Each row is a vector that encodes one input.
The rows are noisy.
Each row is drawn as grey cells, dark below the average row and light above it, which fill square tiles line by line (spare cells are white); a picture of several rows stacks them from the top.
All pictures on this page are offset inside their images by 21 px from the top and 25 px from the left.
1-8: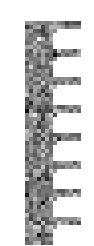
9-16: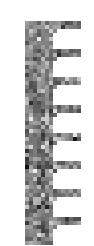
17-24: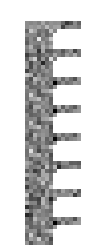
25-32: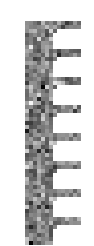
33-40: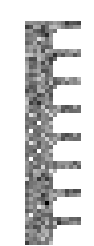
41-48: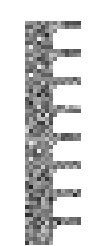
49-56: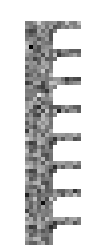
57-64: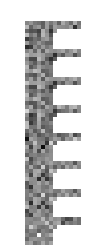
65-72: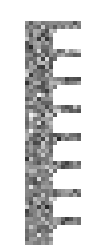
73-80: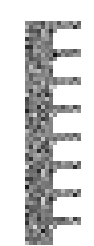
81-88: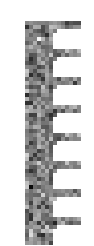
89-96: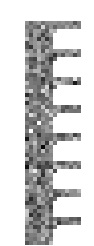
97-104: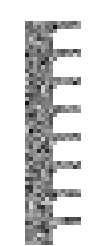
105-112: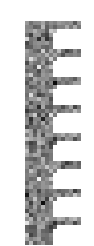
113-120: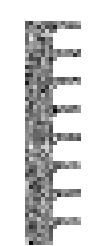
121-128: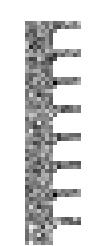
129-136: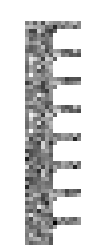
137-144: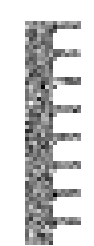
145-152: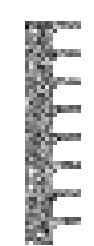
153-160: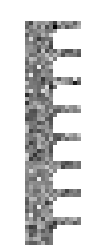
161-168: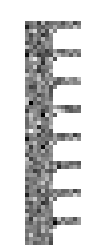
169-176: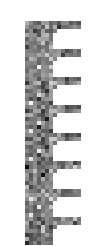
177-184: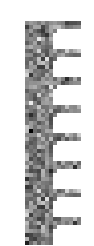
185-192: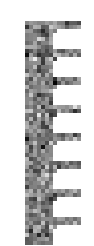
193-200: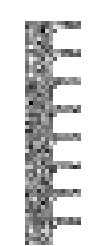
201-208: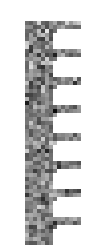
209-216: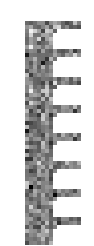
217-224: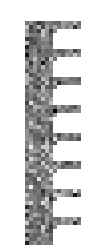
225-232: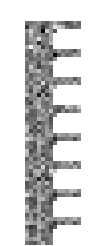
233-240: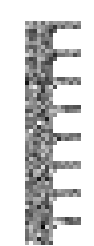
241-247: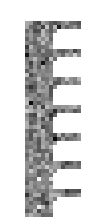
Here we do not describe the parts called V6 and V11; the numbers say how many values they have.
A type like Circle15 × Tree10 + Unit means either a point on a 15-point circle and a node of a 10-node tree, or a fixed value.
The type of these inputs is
Circle9 × ((Tree12 + V6) × V11 + Unit).
